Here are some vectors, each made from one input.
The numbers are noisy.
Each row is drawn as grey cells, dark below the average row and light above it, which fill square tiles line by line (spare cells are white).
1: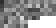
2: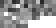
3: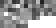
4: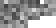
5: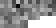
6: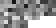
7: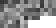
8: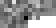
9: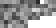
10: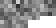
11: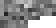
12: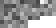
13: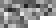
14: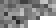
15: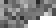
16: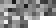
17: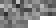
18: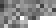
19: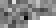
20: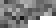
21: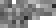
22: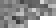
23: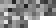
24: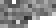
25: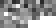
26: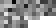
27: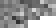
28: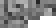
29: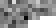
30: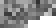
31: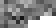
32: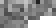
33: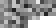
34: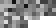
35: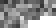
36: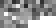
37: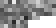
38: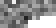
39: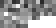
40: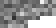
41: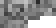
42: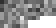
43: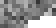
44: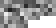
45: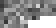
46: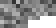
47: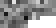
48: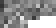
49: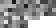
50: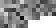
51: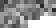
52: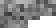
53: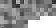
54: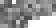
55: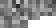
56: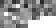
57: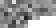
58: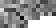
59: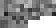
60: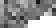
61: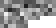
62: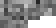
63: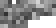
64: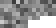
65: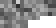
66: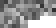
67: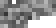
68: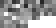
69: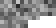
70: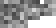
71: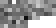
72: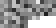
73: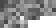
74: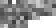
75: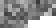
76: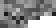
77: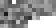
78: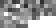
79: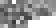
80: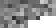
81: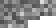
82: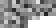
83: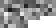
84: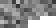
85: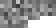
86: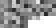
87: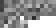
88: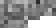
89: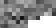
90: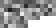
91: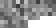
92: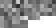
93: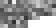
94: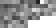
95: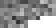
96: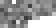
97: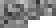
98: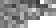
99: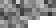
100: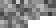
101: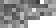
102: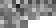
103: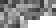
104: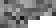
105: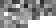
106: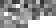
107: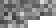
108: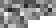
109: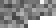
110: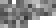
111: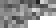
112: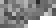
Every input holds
one of 5 labels, together with a list of up to two items, each a point on a 5-point line and a true/false value.
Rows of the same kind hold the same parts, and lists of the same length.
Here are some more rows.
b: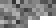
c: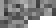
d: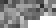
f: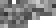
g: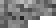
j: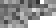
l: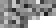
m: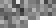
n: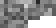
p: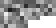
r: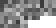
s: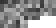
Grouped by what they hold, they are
b, d, r, s
c, f, g, j, m, n
l, p

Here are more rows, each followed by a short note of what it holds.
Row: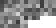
one of 5 labels, together with a list of one item
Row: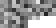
one of 5 labels, together with the empty list
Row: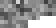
one of 5 labels, together with a list of two items
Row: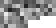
one of 5 labels, together with the empty list
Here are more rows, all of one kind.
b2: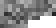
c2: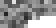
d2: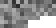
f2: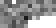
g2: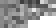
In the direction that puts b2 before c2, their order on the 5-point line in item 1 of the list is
b2, g2, f2, d2, c2.
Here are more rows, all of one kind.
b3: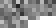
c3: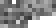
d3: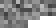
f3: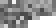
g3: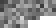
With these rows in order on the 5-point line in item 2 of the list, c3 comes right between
f3 and g3.
